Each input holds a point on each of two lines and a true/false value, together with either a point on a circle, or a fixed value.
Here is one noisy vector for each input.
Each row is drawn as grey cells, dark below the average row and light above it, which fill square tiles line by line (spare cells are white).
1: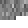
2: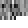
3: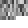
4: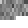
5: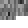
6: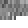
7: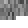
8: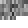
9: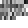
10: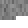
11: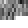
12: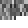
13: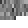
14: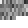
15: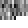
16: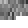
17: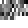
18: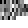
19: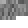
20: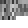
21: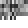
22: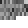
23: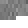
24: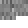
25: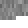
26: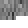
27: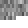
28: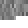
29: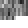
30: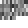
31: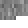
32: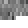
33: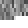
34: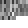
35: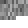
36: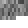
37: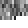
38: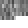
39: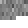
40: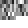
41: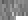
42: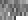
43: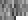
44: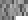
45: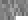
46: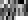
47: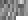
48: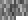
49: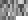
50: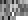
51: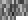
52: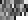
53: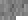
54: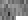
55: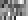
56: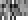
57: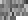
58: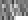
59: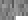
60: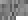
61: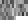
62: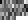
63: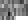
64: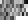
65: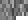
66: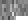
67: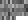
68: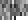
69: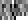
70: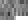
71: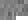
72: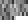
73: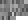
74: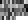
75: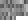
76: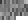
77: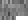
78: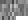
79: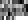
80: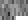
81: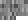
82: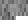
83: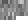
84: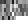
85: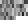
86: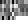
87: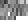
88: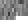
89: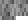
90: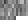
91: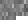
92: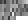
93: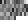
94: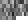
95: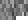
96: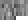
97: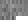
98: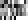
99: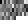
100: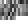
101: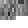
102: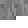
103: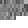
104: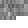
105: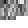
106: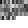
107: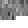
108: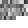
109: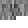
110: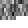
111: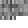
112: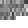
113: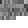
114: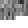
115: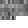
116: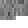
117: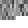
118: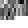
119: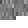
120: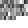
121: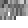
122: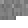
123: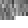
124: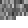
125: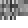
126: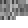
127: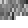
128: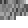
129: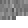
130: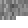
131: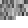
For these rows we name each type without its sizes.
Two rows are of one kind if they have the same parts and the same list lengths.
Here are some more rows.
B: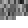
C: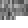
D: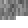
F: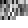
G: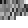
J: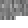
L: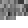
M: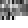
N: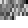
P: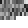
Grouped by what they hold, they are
B, C, D, G, L, N, P
F, J, M

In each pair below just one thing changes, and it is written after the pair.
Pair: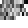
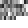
the place on one of the two lines
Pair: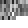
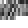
the place on the circle
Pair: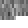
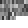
the place on the circle
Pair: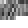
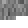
the place on one of the two lines
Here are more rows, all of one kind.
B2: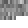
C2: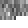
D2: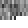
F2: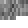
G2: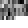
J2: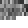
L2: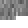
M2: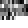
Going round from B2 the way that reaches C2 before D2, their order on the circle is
B2, J2, F2, L2, C2, M2, G2, D2.
